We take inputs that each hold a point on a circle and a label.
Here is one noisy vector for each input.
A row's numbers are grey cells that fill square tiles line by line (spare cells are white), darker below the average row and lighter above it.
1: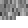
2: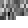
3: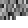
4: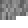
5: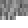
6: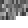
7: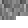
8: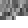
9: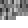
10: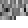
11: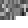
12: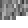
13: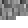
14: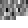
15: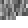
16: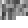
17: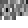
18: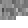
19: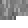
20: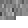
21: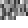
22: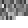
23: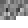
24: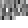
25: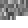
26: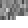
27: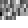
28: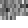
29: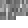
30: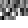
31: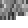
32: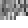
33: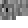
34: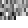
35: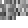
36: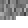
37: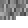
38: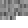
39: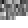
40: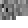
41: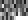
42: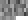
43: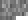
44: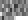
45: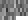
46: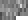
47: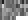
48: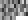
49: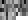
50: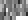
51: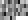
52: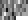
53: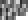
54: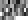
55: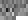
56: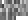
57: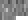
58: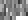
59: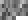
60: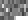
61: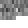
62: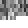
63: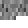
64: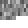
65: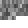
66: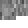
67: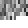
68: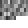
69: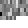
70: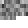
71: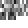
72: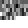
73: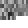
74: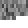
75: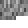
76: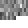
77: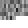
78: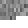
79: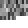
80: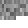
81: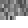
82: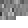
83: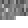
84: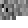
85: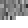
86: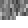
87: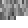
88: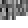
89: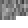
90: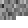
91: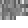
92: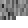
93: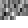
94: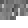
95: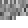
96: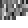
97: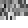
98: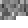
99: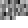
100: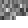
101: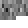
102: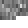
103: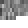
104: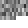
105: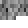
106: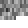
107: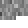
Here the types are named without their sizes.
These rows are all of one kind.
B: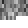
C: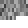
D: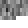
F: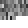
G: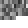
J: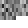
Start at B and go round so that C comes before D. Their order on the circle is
B, C, F, G, D, J.
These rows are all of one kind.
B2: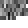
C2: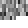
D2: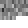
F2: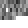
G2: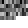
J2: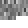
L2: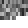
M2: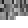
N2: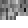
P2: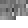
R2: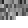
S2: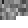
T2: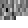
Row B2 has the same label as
C2, G2 and R2.
